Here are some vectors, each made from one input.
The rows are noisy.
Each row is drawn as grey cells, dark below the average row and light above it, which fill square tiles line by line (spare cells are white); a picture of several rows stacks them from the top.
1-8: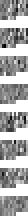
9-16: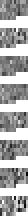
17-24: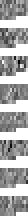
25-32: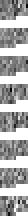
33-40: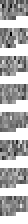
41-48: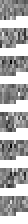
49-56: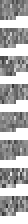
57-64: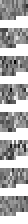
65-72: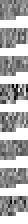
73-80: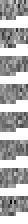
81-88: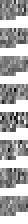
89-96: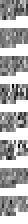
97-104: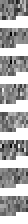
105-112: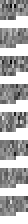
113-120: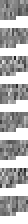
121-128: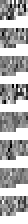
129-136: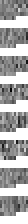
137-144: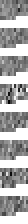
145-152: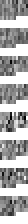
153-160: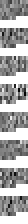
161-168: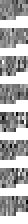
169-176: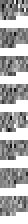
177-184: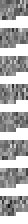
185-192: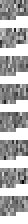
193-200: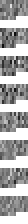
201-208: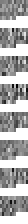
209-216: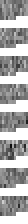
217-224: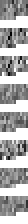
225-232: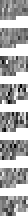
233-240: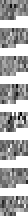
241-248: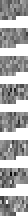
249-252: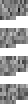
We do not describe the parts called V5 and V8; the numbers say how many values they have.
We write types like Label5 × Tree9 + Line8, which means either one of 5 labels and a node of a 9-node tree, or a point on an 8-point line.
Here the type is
Bool × V5 + Label9 × V8.
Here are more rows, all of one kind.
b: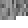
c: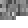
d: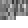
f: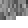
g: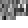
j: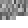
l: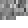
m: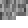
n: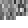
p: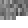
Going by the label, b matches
d and l.
